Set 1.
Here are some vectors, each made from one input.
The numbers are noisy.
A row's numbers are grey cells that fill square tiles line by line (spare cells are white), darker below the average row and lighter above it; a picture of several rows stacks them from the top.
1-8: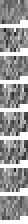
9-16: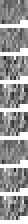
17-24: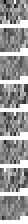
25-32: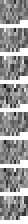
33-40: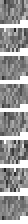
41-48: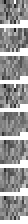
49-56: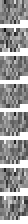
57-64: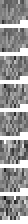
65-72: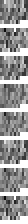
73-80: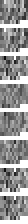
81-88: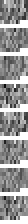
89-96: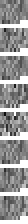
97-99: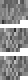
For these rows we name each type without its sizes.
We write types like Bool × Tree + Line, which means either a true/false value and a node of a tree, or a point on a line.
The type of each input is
Line.
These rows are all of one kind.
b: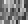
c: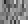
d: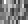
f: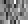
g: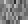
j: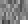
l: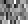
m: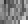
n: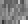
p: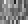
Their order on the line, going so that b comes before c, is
b, d, p, g, j, n, m, c, f, l.
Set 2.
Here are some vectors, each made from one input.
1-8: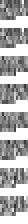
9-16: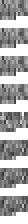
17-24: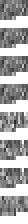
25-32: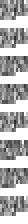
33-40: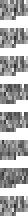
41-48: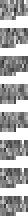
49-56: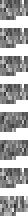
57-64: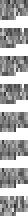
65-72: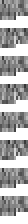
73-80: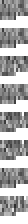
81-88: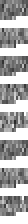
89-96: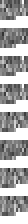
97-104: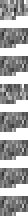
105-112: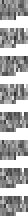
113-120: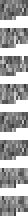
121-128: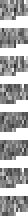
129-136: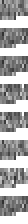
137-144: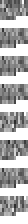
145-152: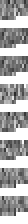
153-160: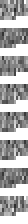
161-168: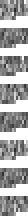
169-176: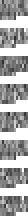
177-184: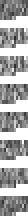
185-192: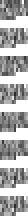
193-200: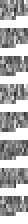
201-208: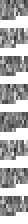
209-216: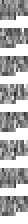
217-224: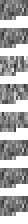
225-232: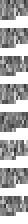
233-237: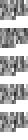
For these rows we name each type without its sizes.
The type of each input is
Line.
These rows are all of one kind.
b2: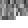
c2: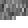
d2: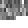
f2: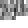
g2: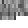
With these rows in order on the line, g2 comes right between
c2 and f2.
